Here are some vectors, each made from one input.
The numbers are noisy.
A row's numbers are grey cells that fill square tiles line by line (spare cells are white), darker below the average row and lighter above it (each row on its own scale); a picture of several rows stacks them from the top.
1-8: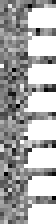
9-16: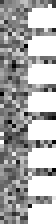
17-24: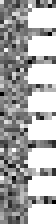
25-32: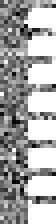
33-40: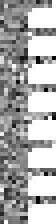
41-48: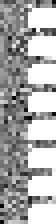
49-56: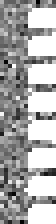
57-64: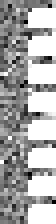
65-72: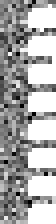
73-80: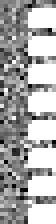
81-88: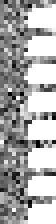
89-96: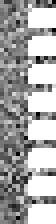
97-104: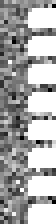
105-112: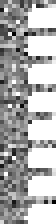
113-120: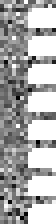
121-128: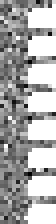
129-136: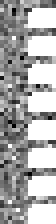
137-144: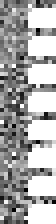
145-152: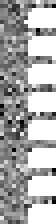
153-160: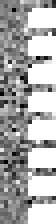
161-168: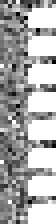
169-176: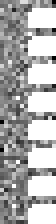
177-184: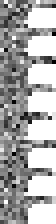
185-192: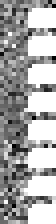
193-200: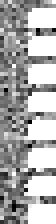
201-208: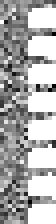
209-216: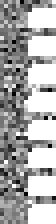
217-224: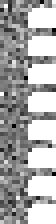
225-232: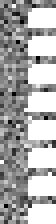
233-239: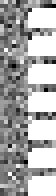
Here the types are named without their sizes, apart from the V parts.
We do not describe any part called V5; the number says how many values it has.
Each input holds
a label and a point on a line, together with either a node of a tree, or a list of values of V5.
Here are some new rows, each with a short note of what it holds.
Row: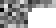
a label, a point on a line and a node of a tree
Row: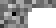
a label and a point on a line, together with a list of two items
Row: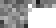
a label and a point on a line, together with the empty list
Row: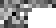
a label and a point on a line, together with a list of two items
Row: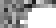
a label and a point on a line, together with a list of one item
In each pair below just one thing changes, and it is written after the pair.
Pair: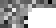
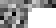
the label
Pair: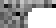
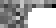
the place on the line
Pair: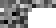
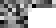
the label
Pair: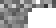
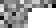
the value of V5 in item 1 of the list
